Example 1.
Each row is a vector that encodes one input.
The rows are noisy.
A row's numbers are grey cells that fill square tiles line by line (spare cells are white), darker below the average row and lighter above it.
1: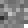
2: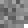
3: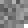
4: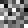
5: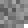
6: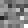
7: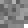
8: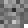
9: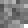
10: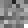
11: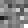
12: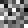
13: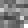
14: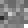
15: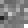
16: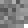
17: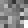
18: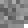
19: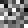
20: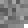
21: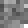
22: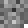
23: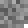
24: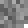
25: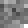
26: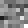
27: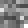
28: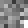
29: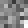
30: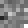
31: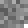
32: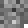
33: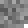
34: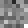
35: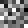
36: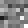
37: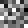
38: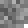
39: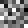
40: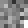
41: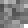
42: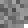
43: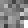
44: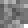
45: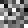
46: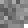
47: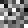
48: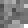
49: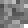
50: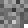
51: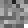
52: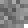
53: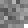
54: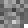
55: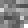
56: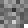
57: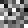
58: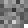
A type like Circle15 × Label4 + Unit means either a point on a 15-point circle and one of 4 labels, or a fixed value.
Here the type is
Tree8 + Unit.
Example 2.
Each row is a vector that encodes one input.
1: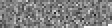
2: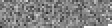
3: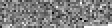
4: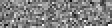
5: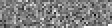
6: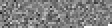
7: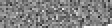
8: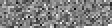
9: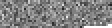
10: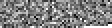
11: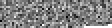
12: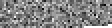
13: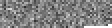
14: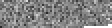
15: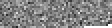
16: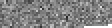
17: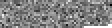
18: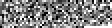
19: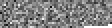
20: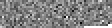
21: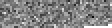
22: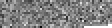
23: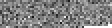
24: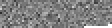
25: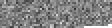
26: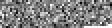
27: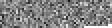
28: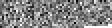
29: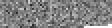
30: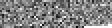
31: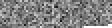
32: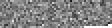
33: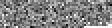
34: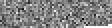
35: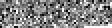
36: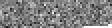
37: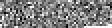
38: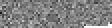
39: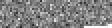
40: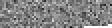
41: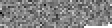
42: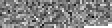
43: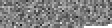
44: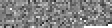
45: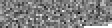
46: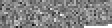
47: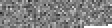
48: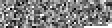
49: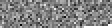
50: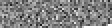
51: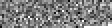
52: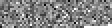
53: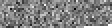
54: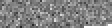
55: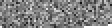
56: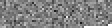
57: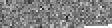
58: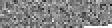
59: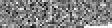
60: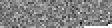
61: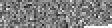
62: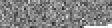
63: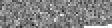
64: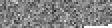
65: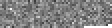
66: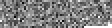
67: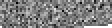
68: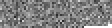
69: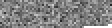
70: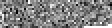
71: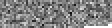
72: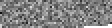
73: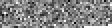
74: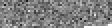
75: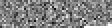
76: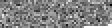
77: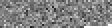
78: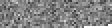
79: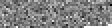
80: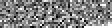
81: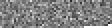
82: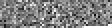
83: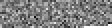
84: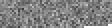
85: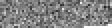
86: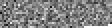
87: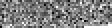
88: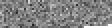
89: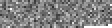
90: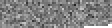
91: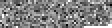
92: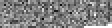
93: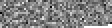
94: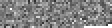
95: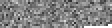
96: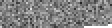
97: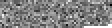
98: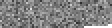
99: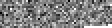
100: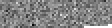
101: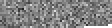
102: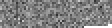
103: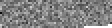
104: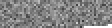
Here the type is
Circle20.
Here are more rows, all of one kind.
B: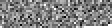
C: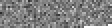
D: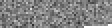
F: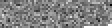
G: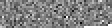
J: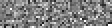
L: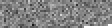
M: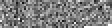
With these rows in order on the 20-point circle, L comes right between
D and F.
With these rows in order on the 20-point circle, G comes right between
B and J.
